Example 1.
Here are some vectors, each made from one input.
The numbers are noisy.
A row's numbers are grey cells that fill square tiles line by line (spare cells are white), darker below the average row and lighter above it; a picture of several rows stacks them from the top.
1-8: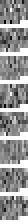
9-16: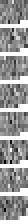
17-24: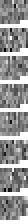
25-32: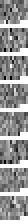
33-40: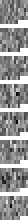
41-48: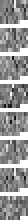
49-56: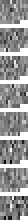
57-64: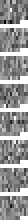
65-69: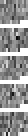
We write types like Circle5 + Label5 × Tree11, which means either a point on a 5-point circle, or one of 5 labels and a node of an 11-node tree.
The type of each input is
Line7 × Line11.
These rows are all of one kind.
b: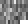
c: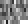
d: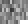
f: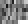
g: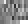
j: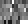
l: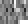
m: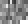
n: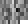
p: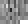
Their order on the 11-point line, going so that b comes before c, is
j, b, n, g, p, m, d, l, f, c.
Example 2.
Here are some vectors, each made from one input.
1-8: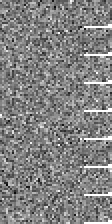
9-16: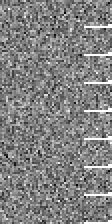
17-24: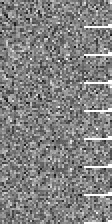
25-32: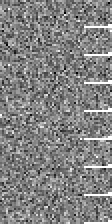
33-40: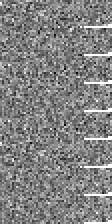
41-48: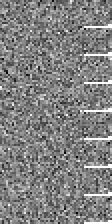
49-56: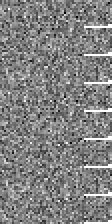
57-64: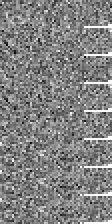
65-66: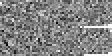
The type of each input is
Label7.
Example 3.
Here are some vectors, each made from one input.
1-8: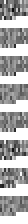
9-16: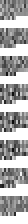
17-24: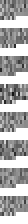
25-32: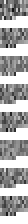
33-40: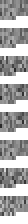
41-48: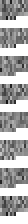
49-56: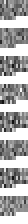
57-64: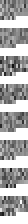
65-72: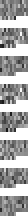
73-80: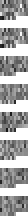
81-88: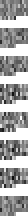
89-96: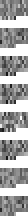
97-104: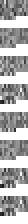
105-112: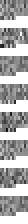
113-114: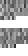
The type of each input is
Tree8.
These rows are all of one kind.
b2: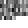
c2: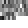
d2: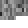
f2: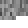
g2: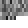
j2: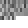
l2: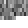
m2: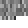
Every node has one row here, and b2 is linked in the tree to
l2.
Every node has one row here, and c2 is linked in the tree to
j2.
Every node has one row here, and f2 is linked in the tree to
d2, j2 and m2.
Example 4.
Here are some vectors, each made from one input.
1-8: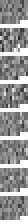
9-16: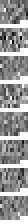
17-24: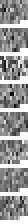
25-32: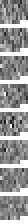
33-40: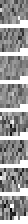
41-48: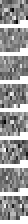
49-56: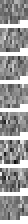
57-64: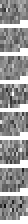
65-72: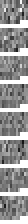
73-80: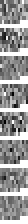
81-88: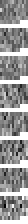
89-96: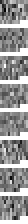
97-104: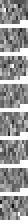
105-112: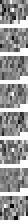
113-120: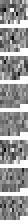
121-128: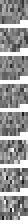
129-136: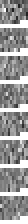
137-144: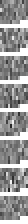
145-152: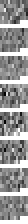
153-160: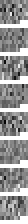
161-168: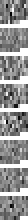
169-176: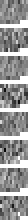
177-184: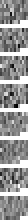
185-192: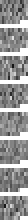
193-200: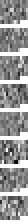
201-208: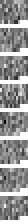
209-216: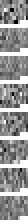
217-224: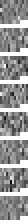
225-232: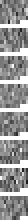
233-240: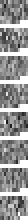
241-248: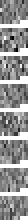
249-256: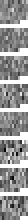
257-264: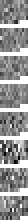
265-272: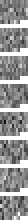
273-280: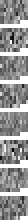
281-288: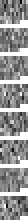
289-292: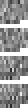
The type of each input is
Label7.
